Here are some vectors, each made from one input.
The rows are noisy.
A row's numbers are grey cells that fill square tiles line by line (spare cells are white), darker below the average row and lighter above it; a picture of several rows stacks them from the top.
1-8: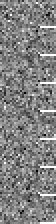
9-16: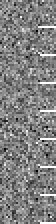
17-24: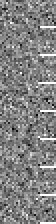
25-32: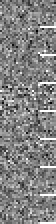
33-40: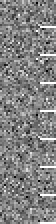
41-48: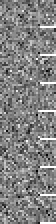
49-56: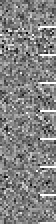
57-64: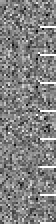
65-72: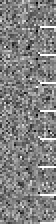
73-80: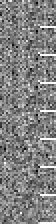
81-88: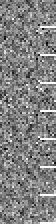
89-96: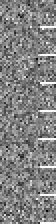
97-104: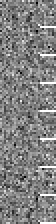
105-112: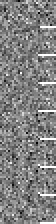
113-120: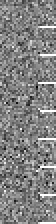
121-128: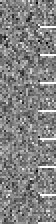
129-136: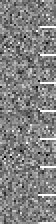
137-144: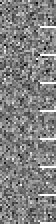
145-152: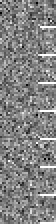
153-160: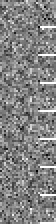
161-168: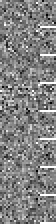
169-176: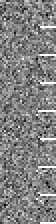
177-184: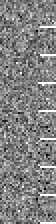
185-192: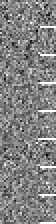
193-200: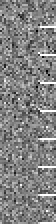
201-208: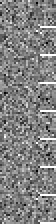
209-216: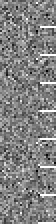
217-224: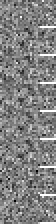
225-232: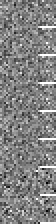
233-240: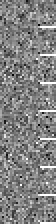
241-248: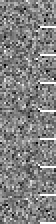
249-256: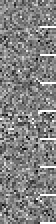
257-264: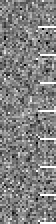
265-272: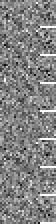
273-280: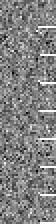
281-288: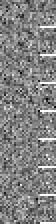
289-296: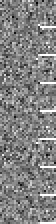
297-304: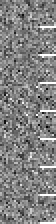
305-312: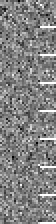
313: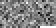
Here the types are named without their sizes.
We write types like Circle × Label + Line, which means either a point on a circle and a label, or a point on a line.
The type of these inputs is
Bool × Line + List(Circle).
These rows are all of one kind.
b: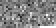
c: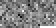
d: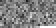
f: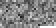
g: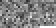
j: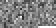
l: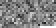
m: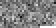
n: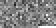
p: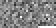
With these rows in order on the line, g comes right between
d and j.
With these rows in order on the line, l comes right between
d and p.
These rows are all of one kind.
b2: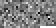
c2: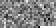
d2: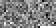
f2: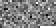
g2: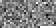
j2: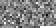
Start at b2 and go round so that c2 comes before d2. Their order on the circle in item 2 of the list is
b2, c2, d2, g2, j2, f2.
